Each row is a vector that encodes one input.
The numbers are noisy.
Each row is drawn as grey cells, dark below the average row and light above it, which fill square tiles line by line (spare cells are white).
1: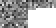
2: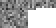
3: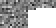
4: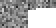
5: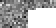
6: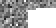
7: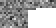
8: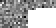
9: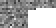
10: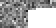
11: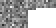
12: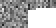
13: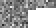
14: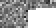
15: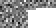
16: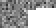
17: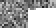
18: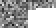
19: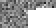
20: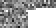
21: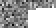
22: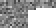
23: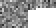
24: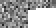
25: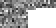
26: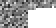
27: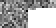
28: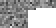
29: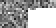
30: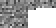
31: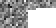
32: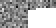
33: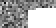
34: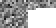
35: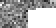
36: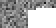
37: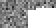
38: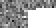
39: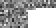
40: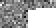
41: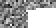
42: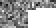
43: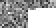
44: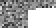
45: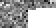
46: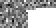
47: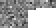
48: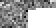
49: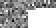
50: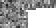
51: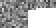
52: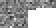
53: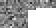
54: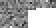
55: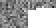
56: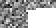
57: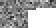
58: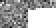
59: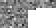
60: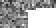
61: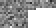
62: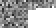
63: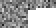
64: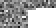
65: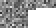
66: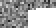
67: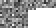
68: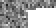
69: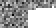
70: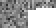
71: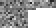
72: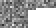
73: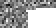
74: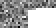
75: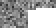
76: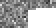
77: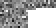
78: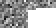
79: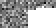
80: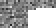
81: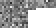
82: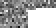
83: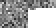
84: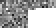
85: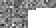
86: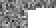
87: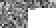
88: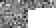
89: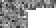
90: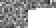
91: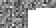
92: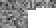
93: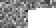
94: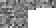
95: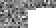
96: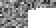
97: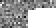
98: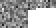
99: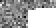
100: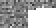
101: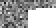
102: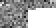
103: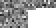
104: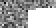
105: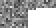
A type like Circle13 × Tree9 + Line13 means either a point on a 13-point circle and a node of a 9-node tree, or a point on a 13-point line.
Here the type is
Circle13.
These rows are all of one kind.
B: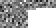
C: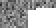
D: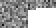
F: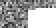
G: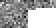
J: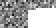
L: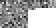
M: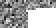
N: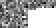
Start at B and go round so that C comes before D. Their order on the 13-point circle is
B, N, C, D, G, L, F, J, M.
